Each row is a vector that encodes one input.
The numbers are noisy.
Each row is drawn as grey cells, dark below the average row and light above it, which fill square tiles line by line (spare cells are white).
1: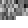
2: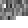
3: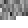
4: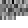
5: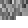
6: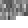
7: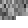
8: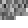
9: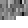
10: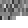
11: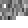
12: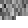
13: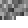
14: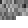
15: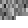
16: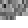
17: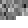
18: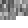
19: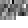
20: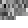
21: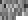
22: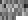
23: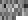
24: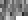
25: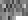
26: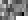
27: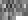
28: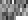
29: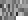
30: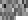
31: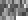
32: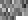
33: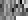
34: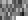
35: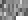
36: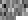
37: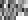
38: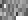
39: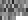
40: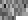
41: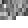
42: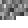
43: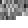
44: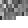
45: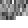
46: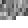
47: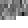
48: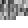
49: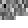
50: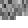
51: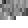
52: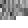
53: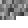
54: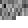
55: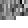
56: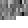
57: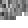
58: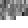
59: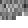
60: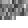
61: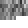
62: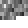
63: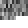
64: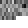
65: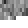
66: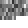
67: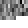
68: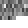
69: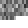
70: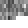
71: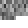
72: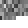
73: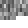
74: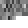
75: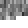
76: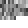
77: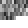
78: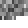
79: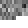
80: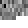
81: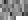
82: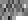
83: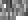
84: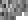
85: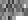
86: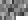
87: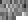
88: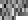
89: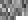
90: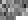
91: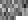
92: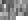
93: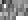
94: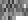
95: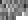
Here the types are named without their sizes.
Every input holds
either a point on a circle, or a point on a line.
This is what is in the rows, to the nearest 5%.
About 60% of them hold a point on a circle. The rest hold a point on a line.
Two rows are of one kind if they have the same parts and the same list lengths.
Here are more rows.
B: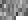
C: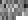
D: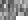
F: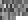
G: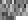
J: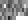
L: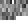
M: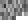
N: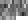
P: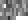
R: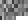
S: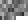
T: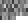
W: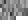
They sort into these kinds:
B, D, F, J, N, P, R, S, T, W
C, G, L, M

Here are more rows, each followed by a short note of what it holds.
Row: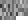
a point on a circle
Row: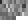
a point on a line
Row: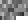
a point on a circle
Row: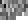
a point on a line
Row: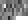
a point on a circle
